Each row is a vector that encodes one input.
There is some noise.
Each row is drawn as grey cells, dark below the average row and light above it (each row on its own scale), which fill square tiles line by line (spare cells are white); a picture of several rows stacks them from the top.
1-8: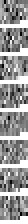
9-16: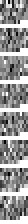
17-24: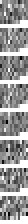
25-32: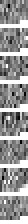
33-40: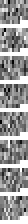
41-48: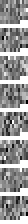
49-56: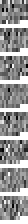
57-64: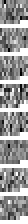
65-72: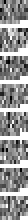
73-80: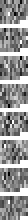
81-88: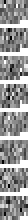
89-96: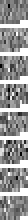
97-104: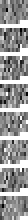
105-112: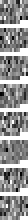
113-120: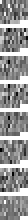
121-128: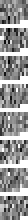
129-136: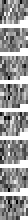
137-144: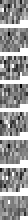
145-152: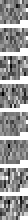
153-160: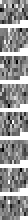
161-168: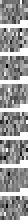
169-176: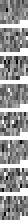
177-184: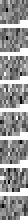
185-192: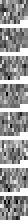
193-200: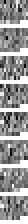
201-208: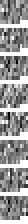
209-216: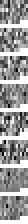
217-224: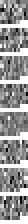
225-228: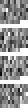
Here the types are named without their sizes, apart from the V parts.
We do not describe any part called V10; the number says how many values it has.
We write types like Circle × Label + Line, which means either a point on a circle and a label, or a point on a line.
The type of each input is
List(Label × V10).
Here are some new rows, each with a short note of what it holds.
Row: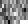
the empty list
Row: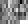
a list of two items
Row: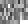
a list of two items
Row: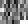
a list of one item
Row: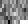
the empty list
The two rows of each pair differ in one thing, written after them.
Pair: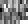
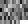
the value of V10 in item 2 of the list
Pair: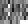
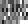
the value of V10 in item 1 of the list
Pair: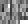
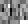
the label in item 1 of the list
